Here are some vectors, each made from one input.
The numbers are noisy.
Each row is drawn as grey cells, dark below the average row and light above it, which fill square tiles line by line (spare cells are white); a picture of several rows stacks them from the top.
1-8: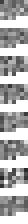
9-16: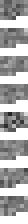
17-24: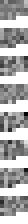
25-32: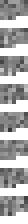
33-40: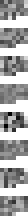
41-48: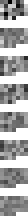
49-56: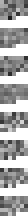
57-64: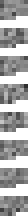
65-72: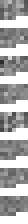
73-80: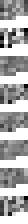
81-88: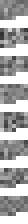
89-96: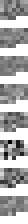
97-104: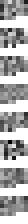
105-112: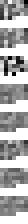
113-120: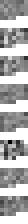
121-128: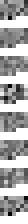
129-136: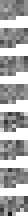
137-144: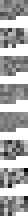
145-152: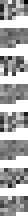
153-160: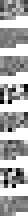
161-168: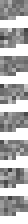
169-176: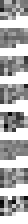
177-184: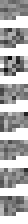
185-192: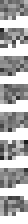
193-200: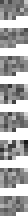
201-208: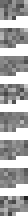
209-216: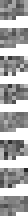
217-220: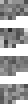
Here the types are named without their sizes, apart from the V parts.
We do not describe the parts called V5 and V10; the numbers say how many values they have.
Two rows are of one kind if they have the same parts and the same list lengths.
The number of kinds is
2.
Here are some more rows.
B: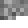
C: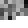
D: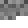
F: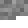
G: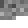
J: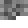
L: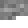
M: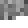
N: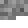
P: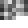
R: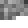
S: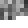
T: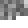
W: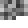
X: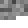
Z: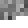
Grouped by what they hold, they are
B, C, D, F, J, M, N, P, R, S, T, W, Z
G, L, X

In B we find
a point on a line, a value of V5 and a value of V10.
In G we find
a point on each of two lines and a value of V5.
